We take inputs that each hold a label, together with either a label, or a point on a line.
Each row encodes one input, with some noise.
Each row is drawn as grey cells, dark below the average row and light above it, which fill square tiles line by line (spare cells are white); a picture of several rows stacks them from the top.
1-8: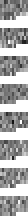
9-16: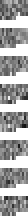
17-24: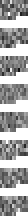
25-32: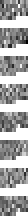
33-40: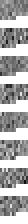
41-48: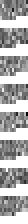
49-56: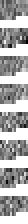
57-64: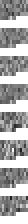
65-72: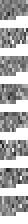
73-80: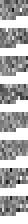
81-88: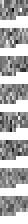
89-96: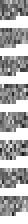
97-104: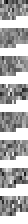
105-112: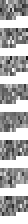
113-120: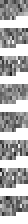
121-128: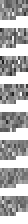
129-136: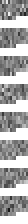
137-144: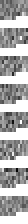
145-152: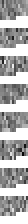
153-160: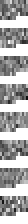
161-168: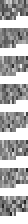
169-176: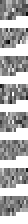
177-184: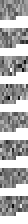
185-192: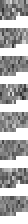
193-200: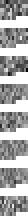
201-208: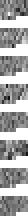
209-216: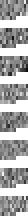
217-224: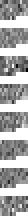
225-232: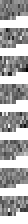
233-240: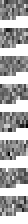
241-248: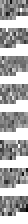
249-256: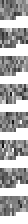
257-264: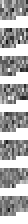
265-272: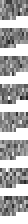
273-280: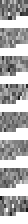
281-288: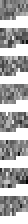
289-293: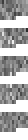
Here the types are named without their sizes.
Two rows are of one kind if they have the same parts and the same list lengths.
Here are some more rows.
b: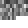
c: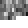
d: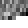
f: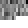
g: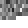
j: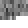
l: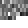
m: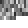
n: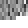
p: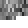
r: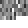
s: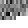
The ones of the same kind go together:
b, f, g, j, n, s
c, d, l, m, p, r

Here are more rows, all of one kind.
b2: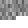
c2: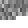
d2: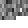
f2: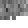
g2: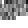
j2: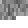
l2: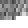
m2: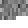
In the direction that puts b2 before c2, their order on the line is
g2, l2, f2, d2, m2, j2, b2, c2.
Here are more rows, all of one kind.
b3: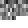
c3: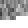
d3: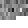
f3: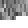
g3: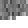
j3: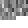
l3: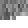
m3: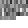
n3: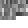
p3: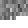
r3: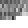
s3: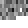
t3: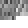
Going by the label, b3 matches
d3, j3 and s3.
